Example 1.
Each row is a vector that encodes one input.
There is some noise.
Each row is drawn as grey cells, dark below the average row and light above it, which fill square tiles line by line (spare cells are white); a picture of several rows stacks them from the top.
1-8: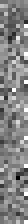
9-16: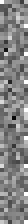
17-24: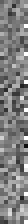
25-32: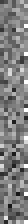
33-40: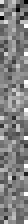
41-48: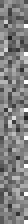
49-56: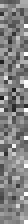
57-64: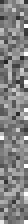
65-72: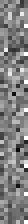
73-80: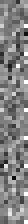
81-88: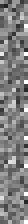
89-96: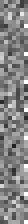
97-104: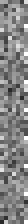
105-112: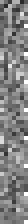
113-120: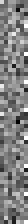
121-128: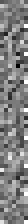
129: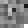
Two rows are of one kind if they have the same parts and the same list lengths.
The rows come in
2 kinds.
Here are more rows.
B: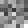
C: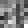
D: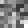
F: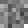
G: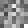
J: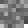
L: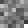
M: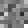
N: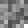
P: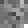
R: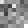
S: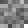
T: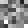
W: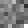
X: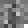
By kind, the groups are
B, C, D, G, R, T, W
F, J, L, M, N, P, S, X

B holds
a point on a 9-point line.
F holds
a point on a 10-point line and a true/false value.
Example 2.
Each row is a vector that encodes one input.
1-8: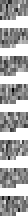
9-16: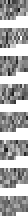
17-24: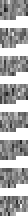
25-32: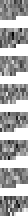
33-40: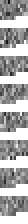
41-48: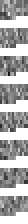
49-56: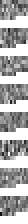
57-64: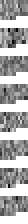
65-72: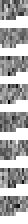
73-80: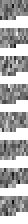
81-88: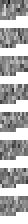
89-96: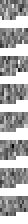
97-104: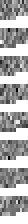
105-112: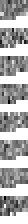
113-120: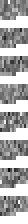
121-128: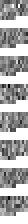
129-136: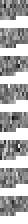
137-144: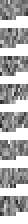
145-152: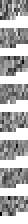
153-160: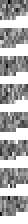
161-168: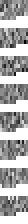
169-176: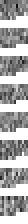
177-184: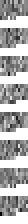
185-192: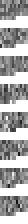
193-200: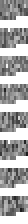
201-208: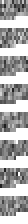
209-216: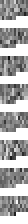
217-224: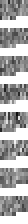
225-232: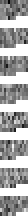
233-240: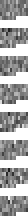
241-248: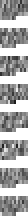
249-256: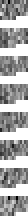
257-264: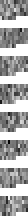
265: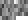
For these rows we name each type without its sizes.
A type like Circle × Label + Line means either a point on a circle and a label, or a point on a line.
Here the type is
(Circle + Unit) × (Label + Line).
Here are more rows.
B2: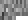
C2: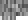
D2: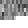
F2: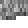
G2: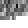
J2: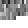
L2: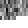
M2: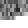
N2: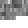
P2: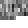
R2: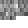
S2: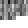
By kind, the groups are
B2, D2, N2, P2
C2, F2, R2
G2, L2, M2
J2, S2

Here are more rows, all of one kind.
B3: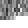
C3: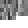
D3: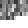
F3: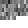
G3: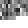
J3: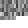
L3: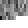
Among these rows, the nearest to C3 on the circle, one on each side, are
D3 and L3.
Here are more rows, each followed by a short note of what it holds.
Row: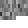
a point on a line
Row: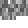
a point on a line
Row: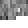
a point on a circle and a point on a line
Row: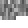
a point on a line
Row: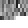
a point on a circle and a label
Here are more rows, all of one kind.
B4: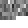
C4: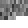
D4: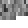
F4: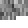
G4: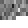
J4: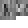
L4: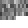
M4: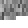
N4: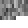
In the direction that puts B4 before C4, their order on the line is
M4, J4, D4, B4, C4, L4, G4, N4, F4.
